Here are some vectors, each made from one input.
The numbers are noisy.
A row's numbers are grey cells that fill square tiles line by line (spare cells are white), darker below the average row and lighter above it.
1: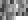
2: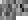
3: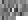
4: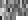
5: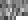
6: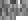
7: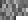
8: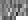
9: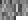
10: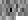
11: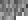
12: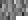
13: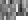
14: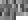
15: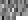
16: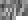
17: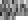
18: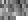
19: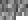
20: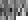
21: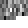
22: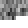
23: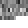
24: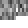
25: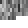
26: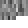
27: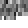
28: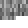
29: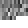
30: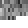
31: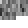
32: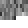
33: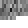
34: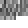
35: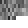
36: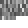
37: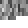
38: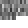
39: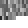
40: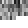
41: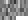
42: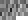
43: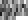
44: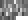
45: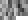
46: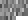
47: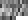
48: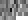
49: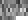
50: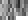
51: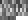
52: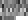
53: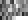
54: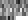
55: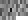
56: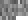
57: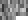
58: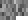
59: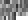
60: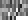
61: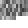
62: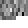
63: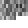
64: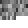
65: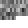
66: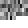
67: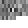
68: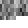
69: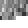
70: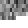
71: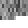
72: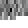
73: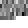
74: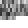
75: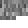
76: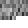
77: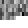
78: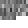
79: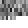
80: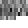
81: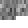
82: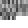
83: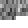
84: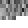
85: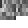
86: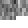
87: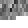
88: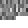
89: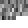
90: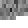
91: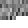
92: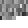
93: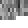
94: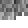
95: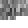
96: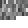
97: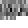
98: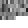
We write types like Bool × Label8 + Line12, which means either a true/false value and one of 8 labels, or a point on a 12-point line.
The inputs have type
Label4 × Line9 + Label10.
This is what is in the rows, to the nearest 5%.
About 55% of them hold one of 4 labels and a point on a 9-point line. The rest hold one of 10 labels.
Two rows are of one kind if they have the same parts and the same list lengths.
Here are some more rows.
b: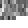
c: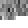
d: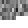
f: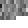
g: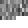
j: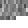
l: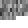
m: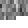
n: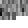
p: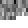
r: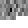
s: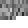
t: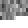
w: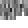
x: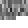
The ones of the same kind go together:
b, c, f, g, j, m, s, t
d, l, n, p, r, w, x

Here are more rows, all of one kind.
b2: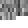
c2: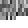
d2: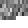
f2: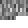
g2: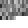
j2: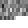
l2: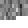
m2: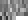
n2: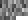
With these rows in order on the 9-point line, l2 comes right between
b2 and f2.
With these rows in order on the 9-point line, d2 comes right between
c2 and g2.
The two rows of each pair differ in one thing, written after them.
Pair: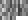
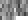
the place on the 9-point line
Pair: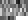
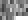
the place on the 9-point line
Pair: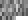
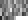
the place on the 9-point line
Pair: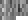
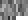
the label
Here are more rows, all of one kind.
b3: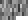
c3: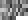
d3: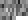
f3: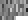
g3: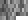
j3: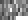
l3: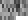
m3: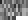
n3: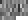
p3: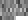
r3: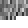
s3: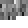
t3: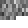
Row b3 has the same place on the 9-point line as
c3, j3, n3 and r3.
